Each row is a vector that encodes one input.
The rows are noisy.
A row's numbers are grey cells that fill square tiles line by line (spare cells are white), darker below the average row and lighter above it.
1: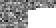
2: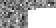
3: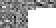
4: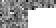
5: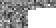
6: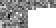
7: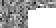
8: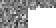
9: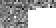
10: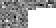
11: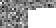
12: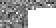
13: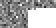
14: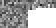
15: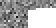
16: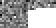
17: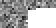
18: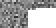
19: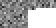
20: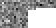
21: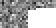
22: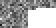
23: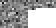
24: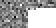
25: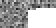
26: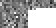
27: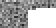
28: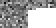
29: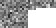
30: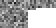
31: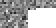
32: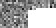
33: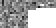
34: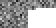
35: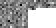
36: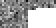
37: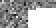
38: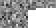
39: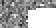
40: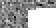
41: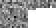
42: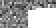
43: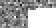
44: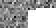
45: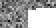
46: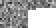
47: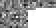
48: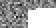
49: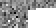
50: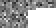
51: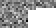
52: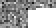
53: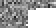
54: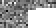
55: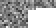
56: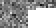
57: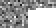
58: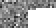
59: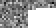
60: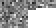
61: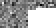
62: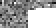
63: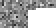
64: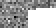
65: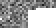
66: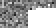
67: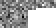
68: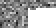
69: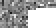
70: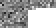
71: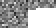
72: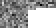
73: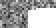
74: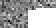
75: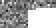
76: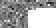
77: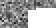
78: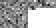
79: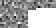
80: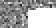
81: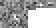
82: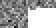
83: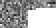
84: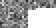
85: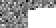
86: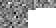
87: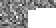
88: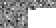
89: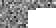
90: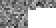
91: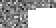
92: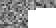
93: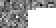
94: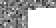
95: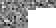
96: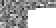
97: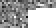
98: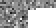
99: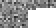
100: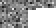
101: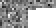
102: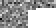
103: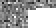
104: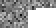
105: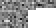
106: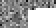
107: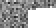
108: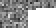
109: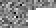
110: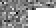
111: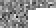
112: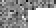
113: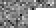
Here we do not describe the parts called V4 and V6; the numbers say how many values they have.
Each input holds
four true/false values, together with either a point on a 5-point line, or a value of V4 and a value of V6.
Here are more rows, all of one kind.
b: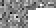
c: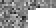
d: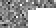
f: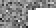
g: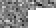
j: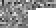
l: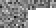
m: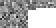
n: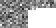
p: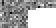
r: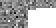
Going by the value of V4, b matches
d, g, j and p.
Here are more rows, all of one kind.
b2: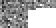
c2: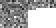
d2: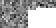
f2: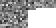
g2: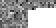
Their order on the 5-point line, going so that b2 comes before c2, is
b2, c2, d2, f2, g2.
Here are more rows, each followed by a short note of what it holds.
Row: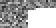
a point on a 5-point line and four true/false values
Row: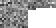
four true/false values, a value of V4 and a value of V6
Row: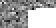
a point on a 5-point line and four true/false values
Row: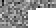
four true/false values, a value of V4 and a value of V6
